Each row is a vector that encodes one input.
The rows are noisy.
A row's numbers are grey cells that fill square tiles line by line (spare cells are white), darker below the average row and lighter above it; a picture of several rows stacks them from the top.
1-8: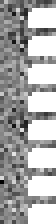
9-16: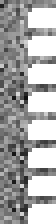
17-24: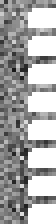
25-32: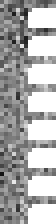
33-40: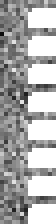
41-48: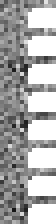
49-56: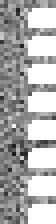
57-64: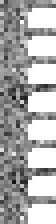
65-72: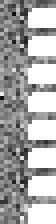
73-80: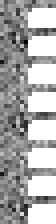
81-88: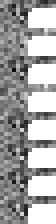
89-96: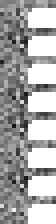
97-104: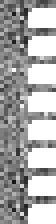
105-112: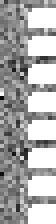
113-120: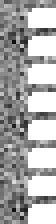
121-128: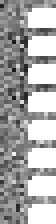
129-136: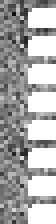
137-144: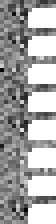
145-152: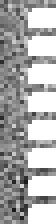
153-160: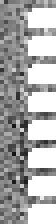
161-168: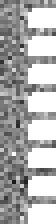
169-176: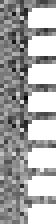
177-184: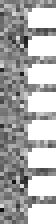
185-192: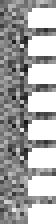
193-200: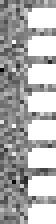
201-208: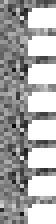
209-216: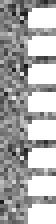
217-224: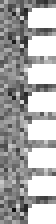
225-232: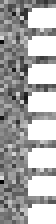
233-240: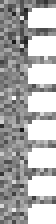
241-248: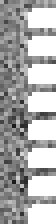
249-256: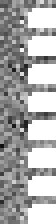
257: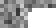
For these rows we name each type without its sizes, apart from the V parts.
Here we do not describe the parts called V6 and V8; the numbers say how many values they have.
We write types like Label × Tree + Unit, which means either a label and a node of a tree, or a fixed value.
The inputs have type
Bool × Line + (Tree + V8) × V6.
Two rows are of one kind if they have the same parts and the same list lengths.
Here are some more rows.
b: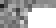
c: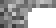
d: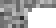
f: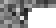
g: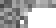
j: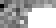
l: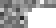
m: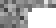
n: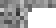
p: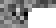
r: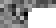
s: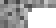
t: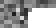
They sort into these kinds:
b, g, j, m, n, s
c, d, l
f, p, r, t

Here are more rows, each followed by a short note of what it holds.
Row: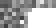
a node of a tree and a value of V6
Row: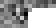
a point on a line and a true/false value
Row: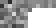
a node of a tree and a value of V6
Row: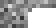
a node of a tree and a value of V6
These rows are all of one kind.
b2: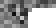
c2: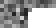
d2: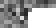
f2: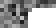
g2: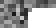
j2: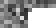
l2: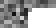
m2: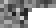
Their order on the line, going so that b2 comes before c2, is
f2, b2, g2, l2, c2, m2, j2, d2.
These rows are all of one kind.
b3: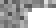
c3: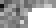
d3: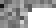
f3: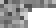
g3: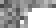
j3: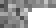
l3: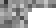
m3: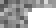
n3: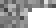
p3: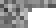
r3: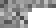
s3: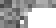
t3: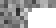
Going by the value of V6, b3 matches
f3 and m3.
